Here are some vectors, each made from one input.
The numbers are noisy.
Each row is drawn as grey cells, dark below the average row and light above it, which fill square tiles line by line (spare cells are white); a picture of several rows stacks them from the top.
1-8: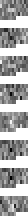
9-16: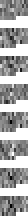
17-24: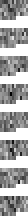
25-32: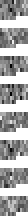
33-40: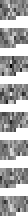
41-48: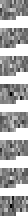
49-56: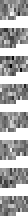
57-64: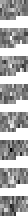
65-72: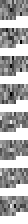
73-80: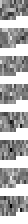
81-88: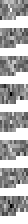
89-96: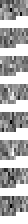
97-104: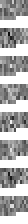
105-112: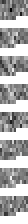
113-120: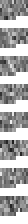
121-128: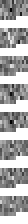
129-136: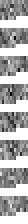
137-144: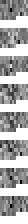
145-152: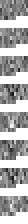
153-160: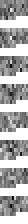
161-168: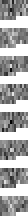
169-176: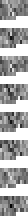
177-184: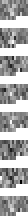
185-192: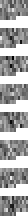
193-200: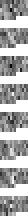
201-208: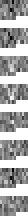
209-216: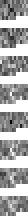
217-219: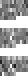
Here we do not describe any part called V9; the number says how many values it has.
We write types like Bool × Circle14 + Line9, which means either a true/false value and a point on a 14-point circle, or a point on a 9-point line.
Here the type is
Bool × (Tree13 + V9) + Line8 × Tree11.
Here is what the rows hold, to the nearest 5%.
About 40% of them hold a point on an 8-point line and a node of an 11-node tree. The rest hold a true/false value, together with either a node of a 13-node tree, or a value of V9.
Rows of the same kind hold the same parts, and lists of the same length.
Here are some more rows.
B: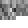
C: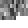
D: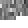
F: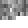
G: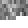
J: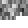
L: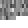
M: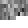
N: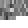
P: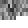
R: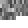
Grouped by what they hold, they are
B, N
C, P
D, F, G, J, L, M, R

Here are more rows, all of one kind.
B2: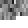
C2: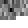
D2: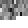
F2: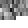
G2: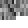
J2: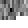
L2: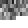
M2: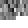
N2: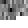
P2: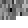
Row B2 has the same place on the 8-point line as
F2, G2 and L2.
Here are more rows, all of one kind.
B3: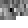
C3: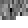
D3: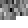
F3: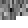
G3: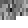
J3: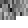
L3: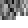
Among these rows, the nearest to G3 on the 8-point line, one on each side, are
F3 and J3.
